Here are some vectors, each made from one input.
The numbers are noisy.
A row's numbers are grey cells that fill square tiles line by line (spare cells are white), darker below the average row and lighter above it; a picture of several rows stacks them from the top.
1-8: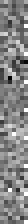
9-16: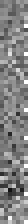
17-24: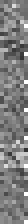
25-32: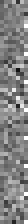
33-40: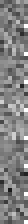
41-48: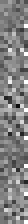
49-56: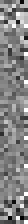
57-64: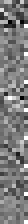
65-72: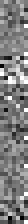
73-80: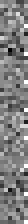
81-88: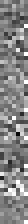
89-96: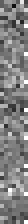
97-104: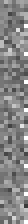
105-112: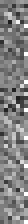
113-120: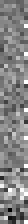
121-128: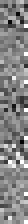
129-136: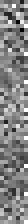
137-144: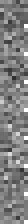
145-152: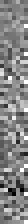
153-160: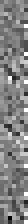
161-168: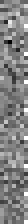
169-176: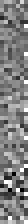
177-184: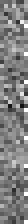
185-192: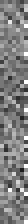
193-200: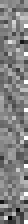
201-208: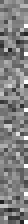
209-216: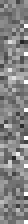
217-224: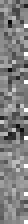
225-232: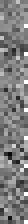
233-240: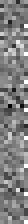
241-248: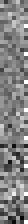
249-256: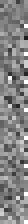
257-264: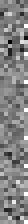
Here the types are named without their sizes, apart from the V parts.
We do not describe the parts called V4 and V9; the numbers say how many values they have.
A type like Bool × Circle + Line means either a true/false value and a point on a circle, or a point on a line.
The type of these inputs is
Tree × (Tree + V4) × V9.
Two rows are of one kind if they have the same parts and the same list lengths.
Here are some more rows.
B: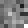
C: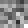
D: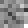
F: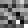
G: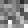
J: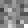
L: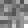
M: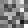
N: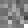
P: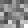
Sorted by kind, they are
B, C, G, J, N, P
D, F, L, M

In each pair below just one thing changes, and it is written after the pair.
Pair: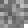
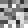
the value of V9
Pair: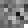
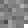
the value of V4
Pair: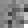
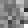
the value of V4
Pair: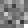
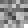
the value of V4
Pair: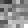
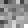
the node of the tree
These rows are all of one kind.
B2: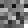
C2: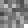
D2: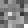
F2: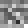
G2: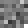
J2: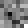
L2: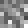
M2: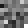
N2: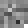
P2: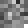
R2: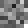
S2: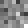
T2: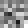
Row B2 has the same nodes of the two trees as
L2, R2 and T2.
